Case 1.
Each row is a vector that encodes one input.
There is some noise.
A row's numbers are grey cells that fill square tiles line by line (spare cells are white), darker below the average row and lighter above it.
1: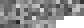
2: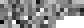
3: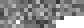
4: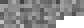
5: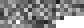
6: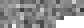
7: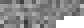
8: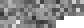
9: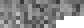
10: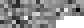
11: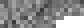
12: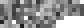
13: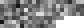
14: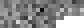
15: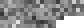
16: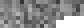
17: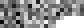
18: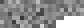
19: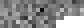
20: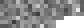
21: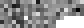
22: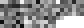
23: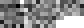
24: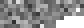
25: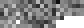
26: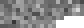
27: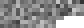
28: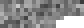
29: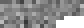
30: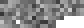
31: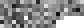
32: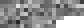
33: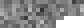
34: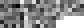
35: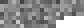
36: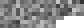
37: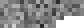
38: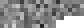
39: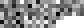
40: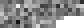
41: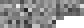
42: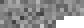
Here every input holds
a point on each of two 4-point lines and a true/false value.
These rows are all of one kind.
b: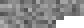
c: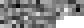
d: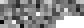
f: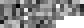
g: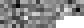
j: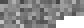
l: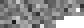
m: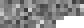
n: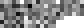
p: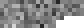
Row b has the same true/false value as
j, l, m and p.
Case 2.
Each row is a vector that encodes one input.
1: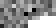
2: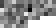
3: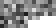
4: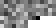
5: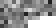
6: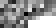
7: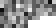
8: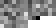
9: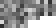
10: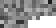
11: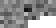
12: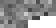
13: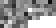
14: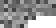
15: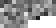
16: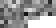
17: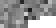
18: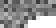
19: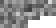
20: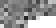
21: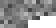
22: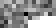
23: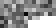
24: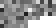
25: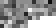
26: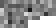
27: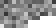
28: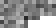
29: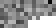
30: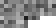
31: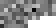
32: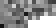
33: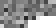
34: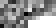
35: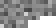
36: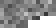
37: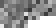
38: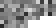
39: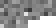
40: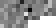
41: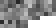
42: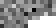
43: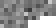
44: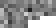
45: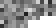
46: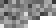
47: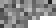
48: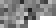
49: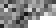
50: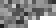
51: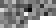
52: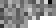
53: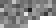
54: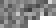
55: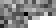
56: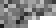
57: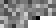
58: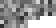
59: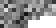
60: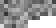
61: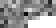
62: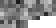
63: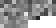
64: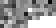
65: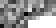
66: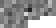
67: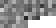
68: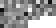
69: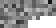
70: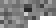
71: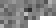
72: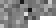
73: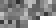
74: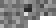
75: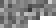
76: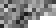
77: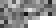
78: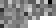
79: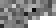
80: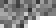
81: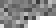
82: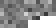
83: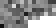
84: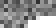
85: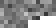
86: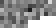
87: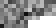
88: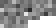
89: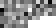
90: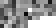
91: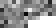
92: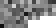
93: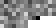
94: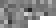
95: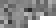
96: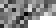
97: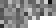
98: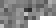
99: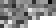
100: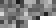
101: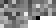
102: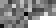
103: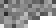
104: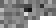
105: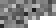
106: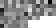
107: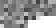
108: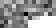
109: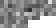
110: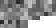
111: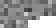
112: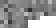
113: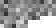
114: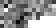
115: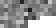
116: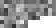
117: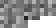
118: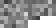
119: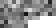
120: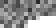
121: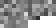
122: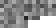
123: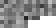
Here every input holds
either a point on a 10-point line, or a node of a 14-node tree.
